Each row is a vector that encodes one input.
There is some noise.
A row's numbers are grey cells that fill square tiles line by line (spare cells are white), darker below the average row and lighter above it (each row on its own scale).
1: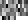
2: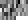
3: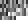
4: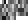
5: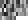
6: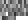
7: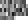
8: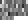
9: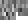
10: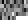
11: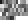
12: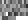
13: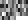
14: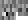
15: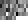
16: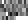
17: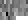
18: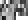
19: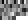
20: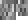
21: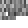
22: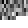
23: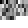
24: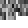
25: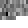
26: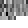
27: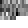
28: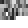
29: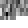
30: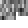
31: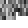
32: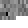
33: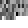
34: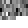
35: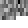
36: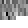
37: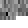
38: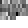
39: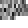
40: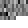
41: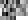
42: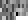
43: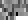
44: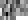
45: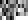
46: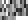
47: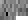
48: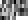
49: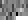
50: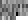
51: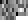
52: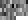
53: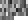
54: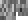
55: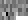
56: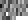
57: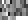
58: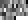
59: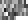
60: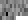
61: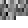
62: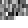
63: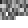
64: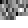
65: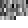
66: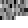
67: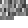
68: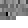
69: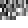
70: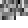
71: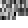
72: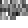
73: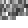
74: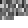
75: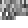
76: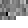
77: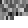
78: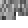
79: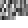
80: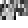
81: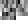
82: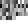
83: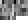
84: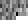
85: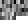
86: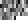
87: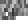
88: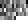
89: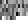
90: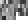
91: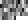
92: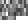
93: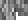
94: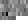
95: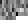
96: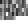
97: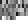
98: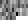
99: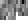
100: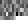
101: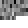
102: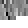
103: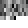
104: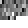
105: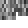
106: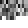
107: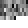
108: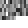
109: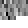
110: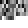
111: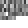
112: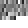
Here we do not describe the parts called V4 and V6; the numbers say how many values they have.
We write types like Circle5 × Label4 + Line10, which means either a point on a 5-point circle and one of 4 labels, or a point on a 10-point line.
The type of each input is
(Bool × V4 + V6) × Label5.
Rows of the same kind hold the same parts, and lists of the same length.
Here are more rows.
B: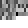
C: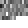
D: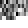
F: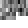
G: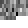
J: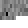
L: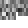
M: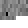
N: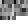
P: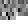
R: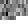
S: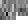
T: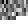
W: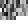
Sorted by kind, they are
B, C, D, G
F, J, L, M, N, P, R, S, T, W

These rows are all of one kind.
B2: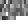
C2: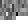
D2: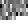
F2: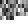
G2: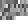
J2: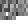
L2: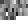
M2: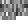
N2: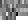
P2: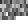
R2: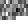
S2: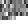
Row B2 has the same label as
D2, G2, J2 and S2.
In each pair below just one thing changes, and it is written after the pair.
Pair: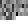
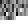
the true/false value
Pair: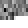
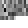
the true/false value
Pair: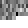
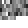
the label
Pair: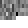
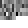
the value of V4
